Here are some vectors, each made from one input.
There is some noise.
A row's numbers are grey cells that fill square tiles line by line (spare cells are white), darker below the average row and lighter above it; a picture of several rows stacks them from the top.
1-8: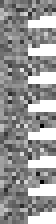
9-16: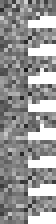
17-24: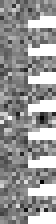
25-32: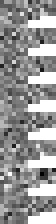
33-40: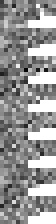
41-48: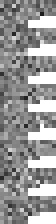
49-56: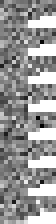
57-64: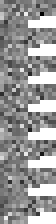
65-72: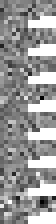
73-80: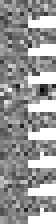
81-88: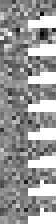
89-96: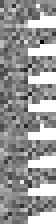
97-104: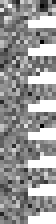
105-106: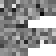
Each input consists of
either a fixed value, or three true/false values.
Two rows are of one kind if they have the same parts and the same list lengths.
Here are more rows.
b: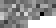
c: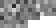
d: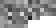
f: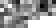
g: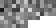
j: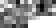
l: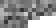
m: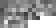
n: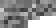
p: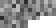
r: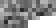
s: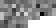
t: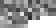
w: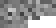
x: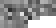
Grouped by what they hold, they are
b, c, d, g, l, m, n, p, r, s, t, w, x
f, j

